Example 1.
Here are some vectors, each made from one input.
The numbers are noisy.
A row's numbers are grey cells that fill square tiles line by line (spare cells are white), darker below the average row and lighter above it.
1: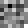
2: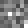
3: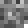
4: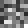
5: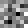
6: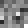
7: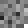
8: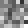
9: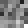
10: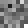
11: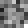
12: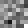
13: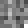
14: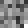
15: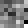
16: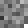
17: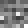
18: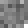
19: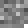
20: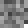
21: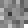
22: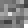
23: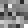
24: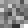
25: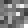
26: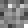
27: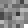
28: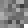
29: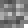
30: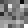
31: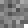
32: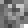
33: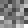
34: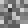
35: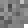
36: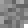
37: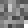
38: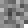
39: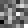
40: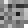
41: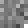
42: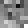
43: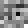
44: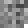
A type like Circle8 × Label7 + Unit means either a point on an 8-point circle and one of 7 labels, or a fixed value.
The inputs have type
Line5.
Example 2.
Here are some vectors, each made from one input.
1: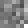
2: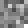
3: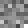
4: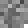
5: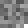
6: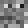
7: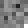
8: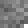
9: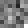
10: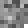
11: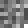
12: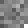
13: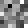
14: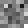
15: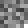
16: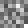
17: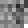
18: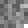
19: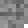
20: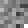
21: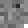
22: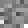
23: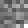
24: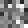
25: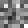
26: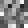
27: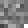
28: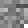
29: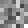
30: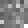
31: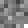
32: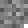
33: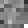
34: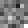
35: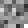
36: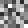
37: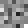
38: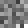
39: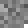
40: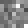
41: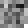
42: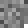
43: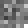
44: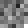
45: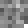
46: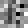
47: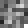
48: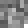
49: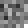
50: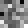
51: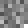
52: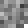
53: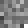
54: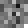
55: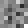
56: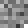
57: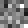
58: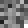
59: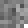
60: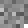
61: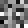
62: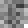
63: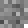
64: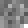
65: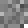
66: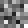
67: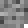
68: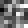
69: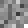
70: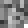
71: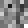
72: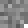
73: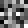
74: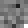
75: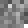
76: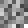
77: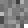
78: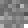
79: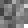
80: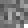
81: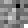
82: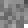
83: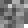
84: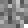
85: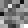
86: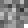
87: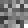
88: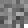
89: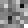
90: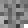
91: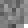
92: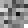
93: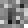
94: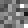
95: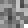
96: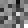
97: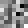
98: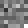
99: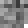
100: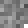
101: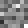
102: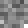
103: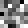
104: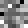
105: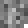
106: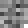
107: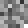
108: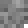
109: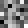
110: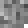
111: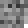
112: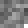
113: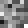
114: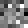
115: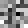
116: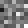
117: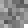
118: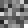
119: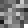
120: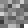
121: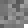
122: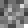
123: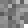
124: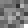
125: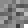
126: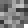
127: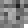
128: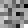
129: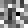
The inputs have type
Tree14.
